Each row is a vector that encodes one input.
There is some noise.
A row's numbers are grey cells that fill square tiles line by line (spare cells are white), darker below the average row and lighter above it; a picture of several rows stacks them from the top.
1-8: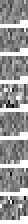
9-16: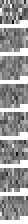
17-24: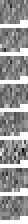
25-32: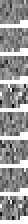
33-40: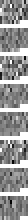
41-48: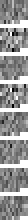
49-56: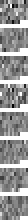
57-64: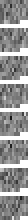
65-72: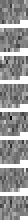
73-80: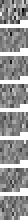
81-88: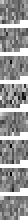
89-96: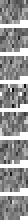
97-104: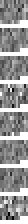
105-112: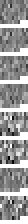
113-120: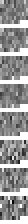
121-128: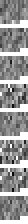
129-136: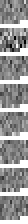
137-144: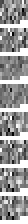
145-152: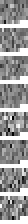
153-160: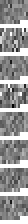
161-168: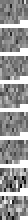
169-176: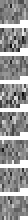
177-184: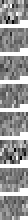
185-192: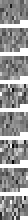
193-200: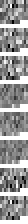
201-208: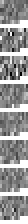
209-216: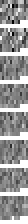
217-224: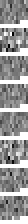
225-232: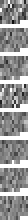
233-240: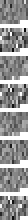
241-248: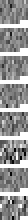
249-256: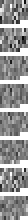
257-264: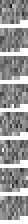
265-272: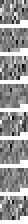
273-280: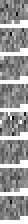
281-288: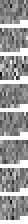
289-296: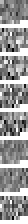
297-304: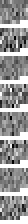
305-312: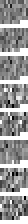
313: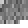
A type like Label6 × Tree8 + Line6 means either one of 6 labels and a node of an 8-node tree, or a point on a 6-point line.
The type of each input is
Bool × Line4 × (Line4 × Line5 + Unit) × Line5 + Line7.
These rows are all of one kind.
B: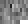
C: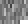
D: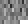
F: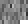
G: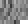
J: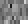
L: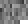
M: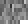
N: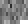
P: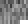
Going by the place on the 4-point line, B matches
C, M and P.
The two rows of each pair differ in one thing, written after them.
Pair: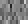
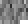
the place on the 5-point line
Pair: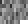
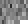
the true/false value
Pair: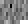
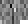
the true/false value
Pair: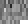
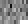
the place on the 4-point line
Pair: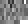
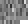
the place on the 4-point line
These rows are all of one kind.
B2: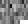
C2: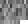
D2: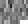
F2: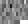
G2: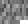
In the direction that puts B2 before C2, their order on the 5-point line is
G2, B2, F2, D2, C2.
